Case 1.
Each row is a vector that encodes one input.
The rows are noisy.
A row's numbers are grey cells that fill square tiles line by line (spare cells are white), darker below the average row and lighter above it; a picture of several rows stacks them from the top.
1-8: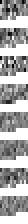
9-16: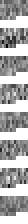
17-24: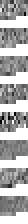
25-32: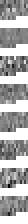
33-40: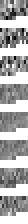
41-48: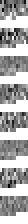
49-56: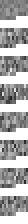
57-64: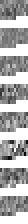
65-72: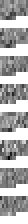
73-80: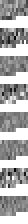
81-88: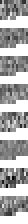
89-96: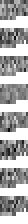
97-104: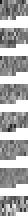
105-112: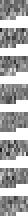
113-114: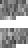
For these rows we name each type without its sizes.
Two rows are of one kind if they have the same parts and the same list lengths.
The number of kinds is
3.
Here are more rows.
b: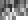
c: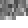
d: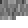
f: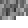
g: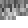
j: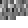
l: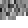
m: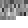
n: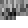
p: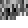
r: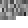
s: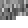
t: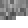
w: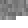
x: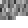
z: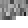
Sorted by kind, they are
b, d, g, j, m, r, t, z
c, f, n, w
l, p, s, x

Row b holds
a point on a circle and a node of a tree.
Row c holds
a point on a circle.
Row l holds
a point on a line.
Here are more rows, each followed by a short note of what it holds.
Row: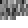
a point on a circle and a node of a tree
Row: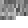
a point on a line
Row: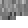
a point on a circle
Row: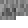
a point on a circle
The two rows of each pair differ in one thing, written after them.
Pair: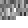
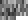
the place on the circle
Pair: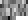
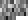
the node of the tree
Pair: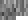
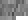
the place on the circle
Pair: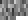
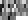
the node of the tree
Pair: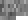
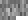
the place on the circle
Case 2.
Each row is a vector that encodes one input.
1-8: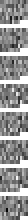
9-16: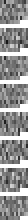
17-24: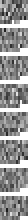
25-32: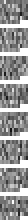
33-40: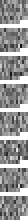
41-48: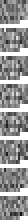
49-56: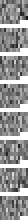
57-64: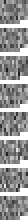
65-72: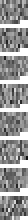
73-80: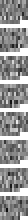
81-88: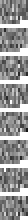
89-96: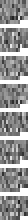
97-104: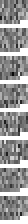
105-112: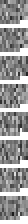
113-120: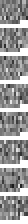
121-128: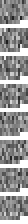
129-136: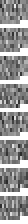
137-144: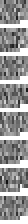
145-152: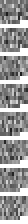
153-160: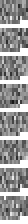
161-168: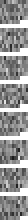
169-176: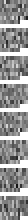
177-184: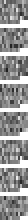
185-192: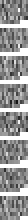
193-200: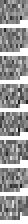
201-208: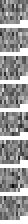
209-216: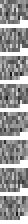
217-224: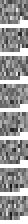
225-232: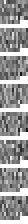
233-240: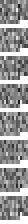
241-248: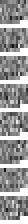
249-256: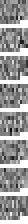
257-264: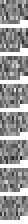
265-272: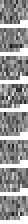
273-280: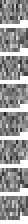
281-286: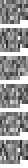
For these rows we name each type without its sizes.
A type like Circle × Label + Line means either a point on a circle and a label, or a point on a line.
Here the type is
Bool × Label + Tree + Unit.
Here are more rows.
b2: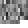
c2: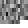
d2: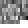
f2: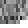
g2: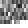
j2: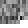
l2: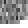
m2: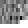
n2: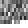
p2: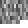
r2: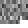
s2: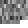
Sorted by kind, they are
b2, c2, d2, r2
f2, j2, l2, m2, p2, s2
g2, n2

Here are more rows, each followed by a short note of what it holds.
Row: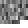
a label and a true/false value
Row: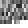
a fixed value
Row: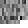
a node of a tree
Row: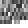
a fixed value
